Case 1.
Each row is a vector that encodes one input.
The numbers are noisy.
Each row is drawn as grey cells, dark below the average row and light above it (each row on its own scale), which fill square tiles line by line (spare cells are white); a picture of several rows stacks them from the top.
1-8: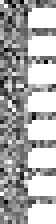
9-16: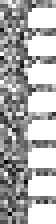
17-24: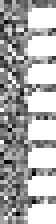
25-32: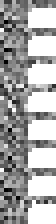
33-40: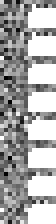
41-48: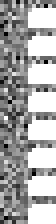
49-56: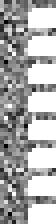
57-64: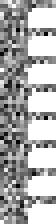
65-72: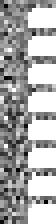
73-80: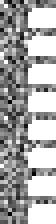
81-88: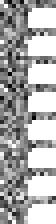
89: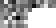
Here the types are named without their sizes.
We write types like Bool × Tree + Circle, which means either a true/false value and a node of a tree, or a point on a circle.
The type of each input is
Bool × Bool × Bool + Label.
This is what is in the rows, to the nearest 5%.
About 50% of them hold a label. The rest hold three true/false values.
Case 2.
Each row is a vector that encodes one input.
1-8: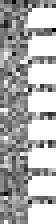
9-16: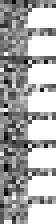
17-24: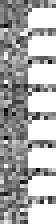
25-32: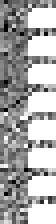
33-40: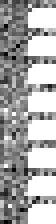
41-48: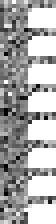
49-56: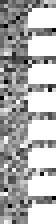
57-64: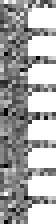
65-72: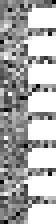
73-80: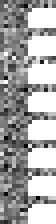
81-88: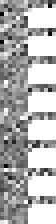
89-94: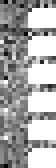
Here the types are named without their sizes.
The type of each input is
Bool × Label.
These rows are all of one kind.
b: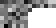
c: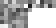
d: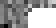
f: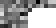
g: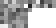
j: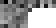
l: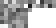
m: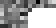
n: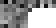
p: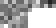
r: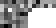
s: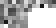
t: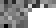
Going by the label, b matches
c, g and l.
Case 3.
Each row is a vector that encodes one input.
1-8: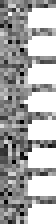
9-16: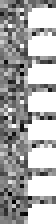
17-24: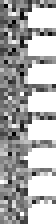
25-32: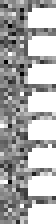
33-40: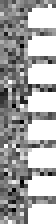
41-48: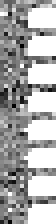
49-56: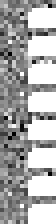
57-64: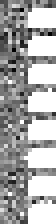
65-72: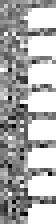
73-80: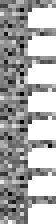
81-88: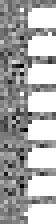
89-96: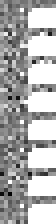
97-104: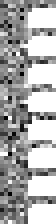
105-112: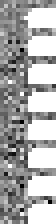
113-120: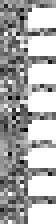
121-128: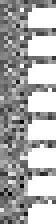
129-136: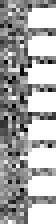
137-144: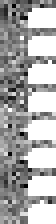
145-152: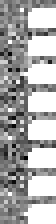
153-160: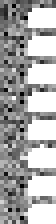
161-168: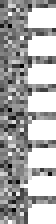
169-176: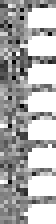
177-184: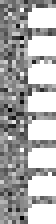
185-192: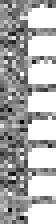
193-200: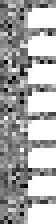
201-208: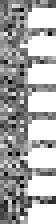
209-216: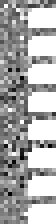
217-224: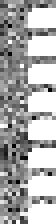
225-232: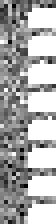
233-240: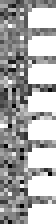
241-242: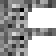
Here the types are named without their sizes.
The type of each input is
Bool × (Tree + Unit).
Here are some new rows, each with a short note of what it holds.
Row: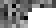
a node of a tree and a true/false value
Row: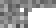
a true/false value
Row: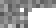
a true/false value
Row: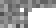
a true/false value
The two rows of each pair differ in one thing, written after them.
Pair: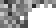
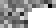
the node of the tree
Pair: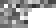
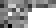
the true/false value
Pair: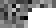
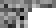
the node of the tree
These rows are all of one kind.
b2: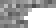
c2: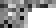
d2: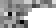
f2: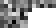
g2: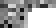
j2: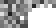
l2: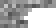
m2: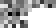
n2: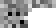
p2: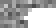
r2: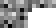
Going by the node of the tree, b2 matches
c2, g2, l2 and p2.
